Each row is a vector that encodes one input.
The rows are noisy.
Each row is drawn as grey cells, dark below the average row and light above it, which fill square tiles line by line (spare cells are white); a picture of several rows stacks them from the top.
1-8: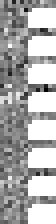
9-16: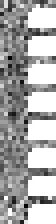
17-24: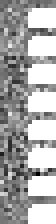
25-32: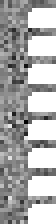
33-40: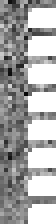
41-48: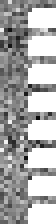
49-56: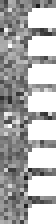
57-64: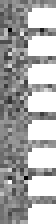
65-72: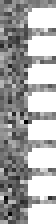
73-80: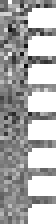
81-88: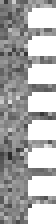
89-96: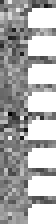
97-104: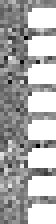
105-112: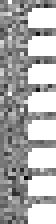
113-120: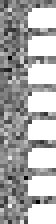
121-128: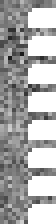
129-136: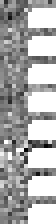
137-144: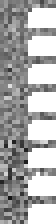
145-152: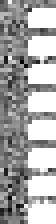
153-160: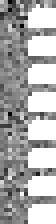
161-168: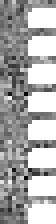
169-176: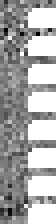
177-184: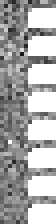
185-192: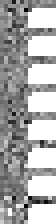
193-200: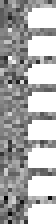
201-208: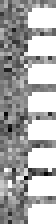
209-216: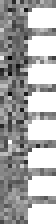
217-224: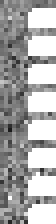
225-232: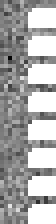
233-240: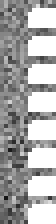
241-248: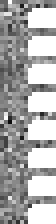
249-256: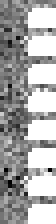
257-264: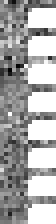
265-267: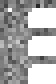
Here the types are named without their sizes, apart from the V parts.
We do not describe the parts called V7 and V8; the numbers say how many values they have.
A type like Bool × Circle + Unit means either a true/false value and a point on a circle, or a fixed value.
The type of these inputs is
Bool × (Line + V7 × V8).
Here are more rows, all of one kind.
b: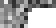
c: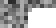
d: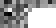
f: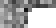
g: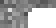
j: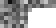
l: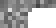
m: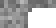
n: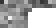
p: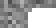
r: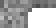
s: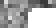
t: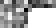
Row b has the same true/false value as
c, f, j and t.
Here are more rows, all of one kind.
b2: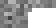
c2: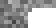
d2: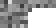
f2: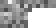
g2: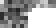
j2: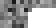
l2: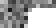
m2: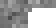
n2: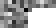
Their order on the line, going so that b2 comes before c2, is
d2, m2, b2, l2, g2, n2, f2, c2, j2.
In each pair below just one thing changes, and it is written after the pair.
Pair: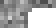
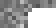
the value of V8
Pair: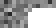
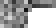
the true/false value
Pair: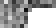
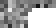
the true/false value
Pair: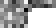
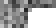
the value of V8
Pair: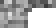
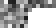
the true/false value
